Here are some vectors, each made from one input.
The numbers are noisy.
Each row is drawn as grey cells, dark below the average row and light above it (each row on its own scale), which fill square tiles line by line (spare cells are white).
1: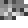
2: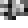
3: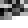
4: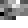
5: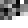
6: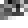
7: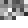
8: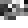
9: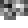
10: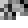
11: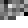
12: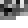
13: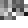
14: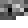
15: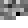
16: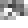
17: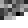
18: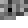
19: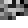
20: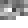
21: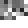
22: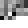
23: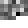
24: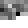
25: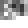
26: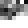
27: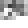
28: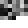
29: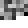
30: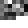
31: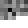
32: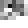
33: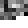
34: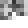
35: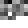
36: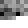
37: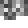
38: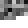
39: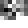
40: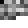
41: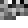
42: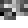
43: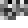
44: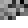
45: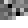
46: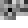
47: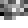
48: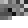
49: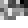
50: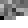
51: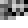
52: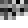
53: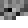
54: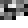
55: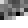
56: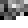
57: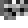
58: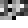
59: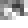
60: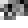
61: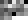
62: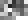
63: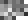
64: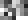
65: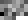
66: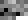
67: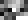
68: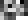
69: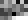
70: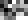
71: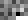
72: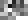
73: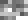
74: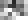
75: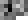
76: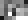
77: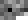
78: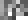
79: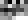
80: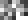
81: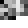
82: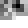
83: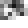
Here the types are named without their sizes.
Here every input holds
a node of a tree, together with either a fixed value, or four true/false values.
